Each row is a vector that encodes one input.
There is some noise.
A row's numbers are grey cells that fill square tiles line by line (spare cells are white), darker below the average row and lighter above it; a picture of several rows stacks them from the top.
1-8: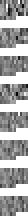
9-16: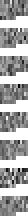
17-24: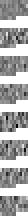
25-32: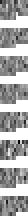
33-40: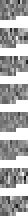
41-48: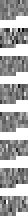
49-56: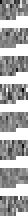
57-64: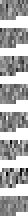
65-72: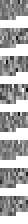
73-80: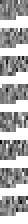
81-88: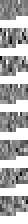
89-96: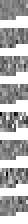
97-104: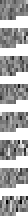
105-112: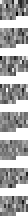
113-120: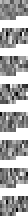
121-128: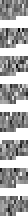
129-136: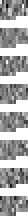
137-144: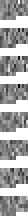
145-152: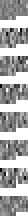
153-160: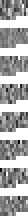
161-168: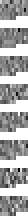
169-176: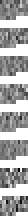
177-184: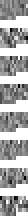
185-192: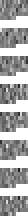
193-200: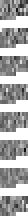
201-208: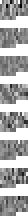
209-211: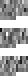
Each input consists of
a point on a 10-point line and a true/false value.
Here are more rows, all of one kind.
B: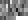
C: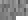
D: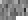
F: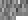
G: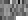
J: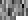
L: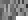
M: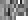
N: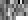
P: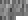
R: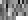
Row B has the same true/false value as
F and M.
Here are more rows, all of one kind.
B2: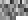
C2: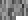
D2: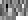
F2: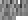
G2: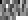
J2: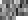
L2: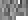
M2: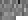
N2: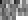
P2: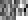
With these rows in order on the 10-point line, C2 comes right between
J2 and M2.
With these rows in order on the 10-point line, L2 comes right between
G2 and M2.
